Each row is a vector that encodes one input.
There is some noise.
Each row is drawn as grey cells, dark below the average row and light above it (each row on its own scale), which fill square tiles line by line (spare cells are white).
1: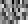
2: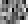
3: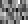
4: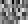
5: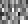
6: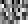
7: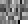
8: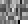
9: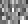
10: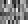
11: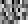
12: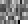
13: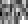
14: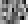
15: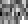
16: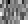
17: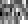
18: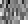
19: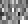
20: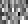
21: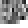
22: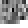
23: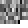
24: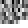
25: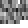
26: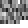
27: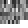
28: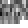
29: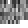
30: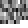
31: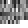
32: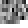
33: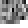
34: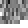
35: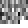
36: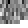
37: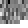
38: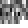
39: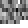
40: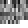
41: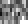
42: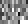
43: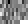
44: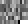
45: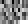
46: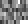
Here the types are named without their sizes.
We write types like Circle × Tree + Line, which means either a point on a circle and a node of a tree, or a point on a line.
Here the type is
Circle.
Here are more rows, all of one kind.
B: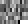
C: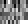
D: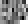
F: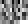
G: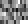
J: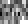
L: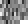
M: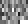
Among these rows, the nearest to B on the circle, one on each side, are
G and M.
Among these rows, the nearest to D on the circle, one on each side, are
F and L.
